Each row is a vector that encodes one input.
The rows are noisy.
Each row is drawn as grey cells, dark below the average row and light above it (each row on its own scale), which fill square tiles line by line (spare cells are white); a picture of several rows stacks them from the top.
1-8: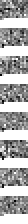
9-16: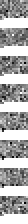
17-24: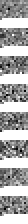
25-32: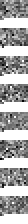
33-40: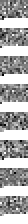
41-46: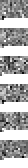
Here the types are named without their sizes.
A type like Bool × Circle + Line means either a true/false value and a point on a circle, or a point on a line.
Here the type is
Line × (Tree + Unit).
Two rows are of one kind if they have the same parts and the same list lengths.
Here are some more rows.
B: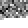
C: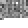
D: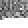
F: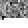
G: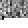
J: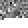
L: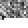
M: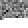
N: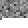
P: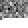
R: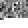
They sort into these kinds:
B, C, D, M, N, P, R
F, G, J, L

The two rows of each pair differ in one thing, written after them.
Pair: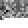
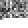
the place on the line
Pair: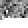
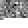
the node of the tree
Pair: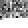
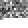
the node of the tree
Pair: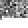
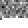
the place on the line
